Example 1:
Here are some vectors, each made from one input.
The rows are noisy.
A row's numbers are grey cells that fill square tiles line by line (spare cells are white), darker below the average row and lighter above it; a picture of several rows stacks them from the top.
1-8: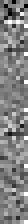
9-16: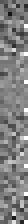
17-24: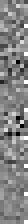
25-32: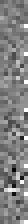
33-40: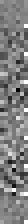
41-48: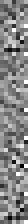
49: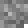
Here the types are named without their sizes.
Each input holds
a list of points on a line.
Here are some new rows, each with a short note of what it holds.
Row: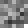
a list of one item
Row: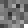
the empty list
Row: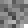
a list of two items
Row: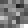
a list of one item
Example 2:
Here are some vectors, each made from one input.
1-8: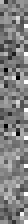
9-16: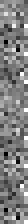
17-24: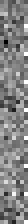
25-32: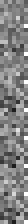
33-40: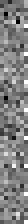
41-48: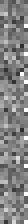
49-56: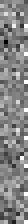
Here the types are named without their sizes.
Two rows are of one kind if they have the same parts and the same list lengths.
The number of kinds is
2.
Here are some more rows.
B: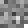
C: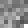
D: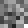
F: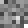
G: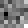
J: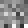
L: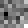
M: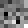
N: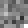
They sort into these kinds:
B, C, F, J, N
D, G, L, M

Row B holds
a node of a tree.
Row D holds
a point on a line.
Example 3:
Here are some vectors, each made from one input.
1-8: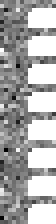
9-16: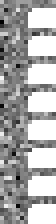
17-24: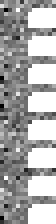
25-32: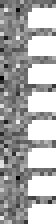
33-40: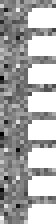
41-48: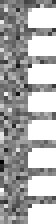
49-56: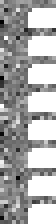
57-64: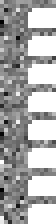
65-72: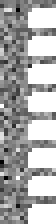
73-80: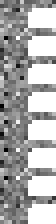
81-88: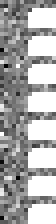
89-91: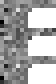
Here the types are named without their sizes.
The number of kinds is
2.
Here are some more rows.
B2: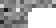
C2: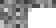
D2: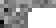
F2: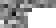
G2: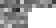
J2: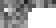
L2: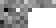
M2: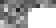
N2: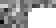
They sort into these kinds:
B2, D2, L2, N2
C2, F2, G2, J2, M2

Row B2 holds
three true/false values.
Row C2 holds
a point on a circle and three true/false values.
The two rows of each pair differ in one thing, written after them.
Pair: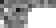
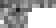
one of the three true/false values
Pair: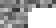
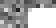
one of the three true/false values
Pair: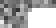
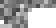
one of the three true/false values
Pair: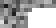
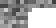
one of the three true/false values
